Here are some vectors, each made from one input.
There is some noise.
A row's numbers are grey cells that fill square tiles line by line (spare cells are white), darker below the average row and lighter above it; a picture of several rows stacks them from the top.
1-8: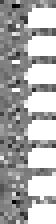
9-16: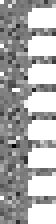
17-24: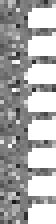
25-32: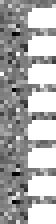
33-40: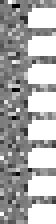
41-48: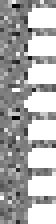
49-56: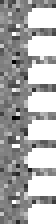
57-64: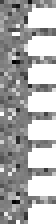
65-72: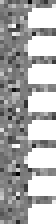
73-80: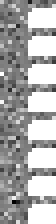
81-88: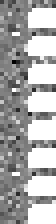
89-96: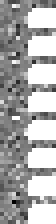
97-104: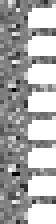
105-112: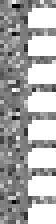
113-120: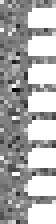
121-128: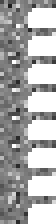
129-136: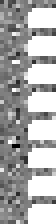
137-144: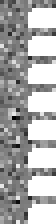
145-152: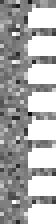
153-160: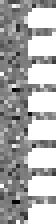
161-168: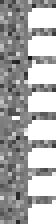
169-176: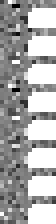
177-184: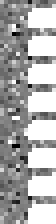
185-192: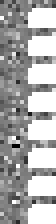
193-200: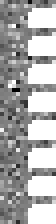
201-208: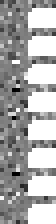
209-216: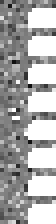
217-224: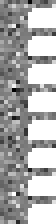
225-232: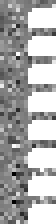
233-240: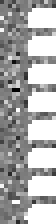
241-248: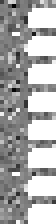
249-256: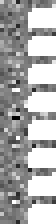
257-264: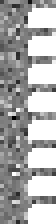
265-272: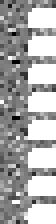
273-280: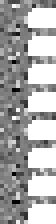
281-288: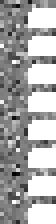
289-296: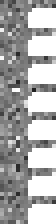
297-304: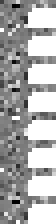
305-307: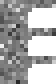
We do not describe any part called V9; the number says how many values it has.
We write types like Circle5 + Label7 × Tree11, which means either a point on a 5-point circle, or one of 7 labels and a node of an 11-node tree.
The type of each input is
Bool × (Line5 + V9).
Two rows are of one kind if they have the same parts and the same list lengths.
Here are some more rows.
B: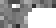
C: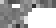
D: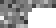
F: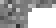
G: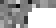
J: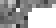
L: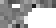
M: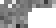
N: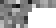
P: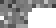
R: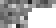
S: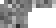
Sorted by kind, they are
B, C, D, L, P
F, G, J, M, N, R, S

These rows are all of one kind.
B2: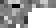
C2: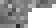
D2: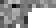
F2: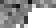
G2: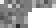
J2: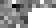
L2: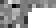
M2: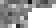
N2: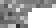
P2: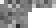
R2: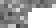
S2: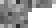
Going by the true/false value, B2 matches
D2, F2, J2 and L2.
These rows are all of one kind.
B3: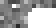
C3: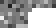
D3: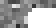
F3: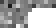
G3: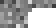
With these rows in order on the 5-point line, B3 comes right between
C3 and D3.
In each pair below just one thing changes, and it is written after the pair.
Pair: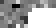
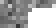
the true/false value
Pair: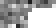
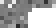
the value of V9
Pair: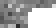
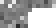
the value of V9
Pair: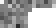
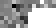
the true/false value
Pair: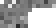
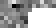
the true/false value
